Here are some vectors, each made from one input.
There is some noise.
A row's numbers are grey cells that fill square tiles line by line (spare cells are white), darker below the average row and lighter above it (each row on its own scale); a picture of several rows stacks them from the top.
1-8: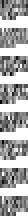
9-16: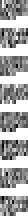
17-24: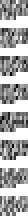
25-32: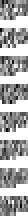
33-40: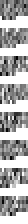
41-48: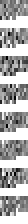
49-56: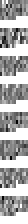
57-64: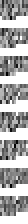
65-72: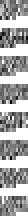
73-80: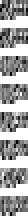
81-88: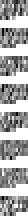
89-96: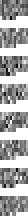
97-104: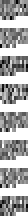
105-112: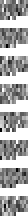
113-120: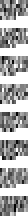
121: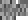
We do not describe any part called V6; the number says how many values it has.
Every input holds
a list of up to two items, each a true/false value and a value of V6.
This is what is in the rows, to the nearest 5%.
All of them are lists of up to two items, each a true/false value and a value of V6: about 5% are empty, 35% hold one and 60% two.
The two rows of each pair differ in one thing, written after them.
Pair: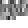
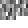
the true/false value in item 2 of the list
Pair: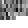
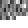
the true/false value in item 1 of the list
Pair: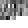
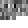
the value of V6 in item 2 of the list
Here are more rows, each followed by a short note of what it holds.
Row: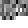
a list of one item
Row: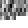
a list of two items
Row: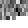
a list of two items
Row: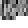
a list of one item
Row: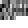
the empty list
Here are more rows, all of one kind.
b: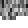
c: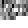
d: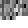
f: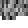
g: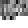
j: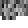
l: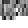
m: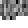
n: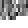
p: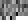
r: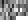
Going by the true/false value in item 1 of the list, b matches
c, n and r.
